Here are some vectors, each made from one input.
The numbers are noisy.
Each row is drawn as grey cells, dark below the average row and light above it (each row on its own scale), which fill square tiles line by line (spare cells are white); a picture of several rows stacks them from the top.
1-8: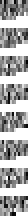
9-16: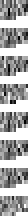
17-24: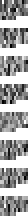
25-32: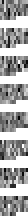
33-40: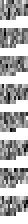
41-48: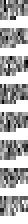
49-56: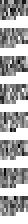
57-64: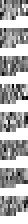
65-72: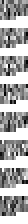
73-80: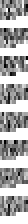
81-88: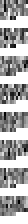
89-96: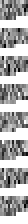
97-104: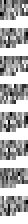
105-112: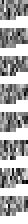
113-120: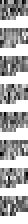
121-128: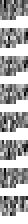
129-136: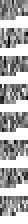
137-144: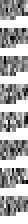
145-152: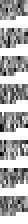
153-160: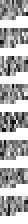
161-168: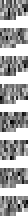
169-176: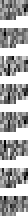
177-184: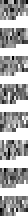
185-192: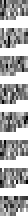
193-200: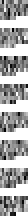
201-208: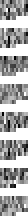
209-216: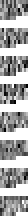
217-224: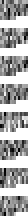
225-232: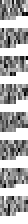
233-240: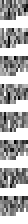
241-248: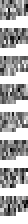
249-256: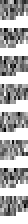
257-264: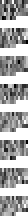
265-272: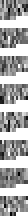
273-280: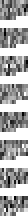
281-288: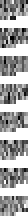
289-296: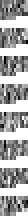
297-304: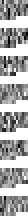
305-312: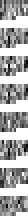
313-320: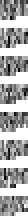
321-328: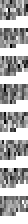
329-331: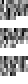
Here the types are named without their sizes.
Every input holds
a list of points on a line.
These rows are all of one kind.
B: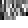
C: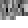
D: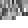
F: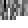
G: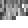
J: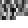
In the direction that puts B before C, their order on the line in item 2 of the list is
J, B, F, C, G, D.
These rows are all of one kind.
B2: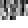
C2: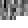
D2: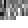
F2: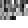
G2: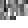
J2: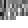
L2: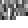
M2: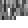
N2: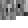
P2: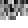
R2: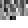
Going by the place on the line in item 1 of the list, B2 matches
C2, F2 and R2.
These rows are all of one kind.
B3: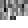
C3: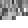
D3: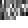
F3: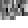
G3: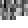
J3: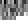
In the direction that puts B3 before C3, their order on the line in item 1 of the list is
J3, G3, B3, D3, C3, F3.
